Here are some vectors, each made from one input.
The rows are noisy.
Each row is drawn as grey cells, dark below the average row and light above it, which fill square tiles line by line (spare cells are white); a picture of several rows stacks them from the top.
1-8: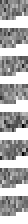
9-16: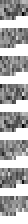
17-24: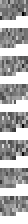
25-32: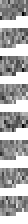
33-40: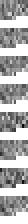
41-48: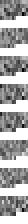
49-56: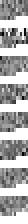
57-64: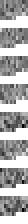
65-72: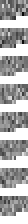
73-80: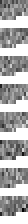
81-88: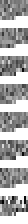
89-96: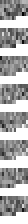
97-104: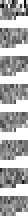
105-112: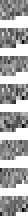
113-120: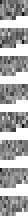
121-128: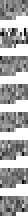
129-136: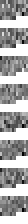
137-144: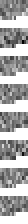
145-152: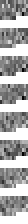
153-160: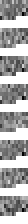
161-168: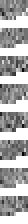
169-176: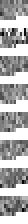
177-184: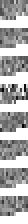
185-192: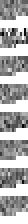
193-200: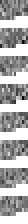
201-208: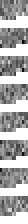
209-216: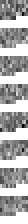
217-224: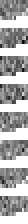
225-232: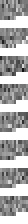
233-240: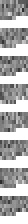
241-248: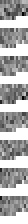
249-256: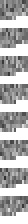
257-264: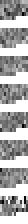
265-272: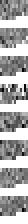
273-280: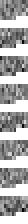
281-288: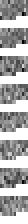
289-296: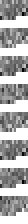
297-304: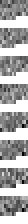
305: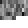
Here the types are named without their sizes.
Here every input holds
a list of points on a circle.
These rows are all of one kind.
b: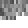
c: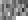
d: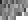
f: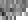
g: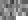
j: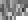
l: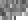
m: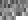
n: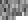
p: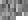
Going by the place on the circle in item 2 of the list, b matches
d, f, j and n.
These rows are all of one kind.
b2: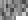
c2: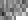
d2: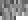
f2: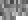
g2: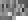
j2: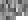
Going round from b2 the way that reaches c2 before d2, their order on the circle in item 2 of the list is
b2, g2, c2, j2, d2, f2.
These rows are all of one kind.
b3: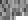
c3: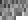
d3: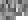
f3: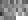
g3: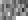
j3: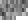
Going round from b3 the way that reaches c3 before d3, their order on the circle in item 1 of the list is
b3, c3, f3, j3, g3, d3.
